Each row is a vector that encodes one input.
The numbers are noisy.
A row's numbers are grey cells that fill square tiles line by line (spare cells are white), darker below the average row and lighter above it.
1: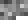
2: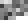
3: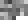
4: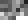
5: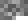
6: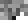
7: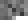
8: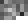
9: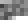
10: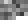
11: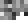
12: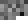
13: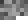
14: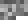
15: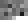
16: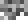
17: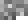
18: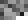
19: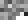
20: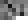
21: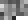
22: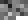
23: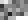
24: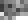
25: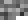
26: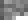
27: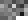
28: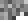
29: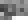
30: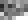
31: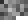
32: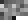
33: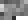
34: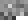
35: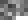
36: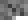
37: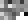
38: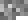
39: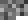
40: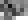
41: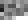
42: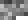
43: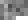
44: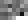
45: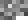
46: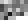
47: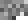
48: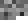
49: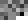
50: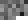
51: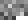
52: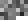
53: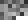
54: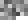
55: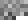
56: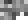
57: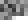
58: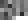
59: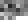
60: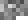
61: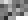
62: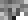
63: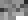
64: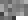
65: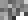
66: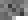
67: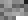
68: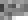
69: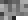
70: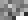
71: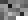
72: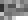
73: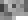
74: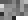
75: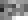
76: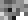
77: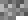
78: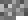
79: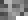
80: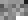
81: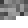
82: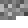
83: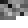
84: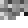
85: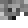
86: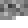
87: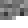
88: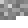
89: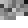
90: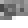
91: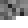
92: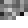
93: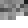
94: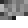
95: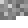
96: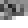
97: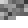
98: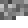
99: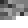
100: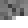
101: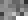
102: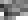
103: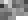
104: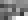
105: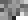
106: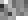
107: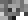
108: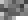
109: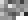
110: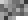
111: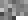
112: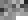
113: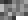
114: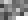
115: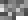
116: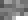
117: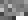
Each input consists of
a point on a 10-point line, together with either a point on a 7-point line, or three true/false values.
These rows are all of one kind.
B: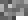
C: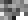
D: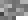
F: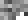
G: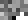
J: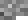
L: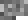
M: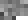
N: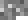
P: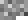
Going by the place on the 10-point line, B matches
D, J, M and N.
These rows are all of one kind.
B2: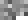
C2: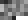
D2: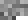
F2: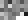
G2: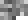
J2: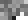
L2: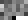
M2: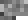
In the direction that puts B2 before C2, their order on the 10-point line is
J2, G2, F2, B2, D2, M2, L2, C2.
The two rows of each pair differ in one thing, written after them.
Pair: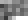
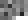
the place on the 10-point line
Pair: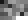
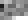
the place on the 10-point line
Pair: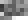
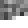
the place on the 10-point line
